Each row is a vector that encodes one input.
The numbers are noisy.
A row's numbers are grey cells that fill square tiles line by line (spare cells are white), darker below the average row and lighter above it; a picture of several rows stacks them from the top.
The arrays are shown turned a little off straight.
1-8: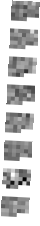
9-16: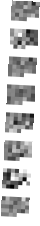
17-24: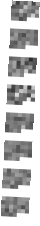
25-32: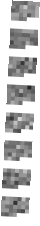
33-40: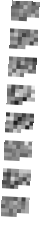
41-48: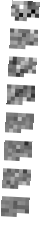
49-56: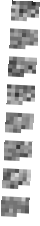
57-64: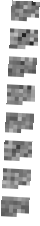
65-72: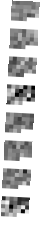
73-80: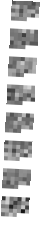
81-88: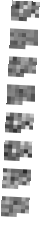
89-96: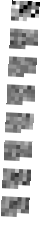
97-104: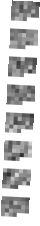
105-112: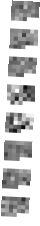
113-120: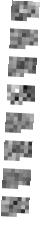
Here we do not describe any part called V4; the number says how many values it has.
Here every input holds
a list of up to two items, each a true/false value and a value of V4.
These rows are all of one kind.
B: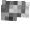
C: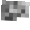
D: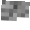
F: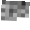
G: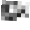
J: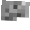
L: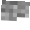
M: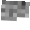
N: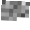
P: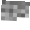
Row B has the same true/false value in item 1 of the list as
F, L, M and P.
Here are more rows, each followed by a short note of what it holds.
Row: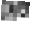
a list of two items
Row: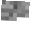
a list of one item
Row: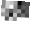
the empty list
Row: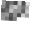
a list of one item
